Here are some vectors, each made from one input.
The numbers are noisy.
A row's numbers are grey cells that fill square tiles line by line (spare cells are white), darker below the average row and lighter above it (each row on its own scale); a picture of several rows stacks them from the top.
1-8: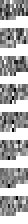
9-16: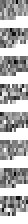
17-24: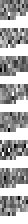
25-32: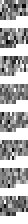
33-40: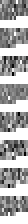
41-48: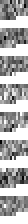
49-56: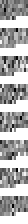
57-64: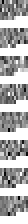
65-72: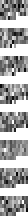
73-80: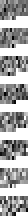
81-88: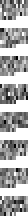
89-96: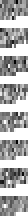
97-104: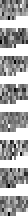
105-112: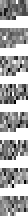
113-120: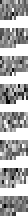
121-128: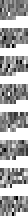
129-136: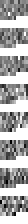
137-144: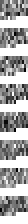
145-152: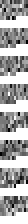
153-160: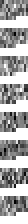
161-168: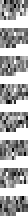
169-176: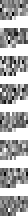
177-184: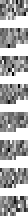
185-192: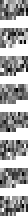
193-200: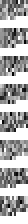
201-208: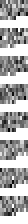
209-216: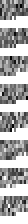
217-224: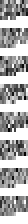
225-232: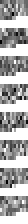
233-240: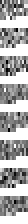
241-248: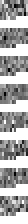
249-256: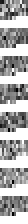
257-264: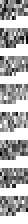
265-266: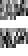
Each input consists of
a true/false value, together with either one of 8 labels and one of 9 labels, or one of 12 labels.
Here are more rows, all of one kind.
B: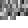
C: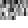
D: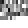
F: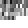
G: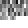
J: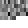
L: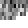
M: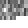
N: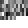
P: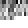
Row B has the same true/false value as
J and N.
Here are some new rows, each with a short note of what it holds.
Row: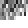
one of 12 labels and a true/false value
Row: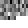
one of 8 labels, one of 9 labels and a true/false value
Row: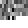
one of 8 labels, one of 9 labels and a true/false value
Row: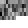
one of 8 labels, one of 9 labels and a true/false value
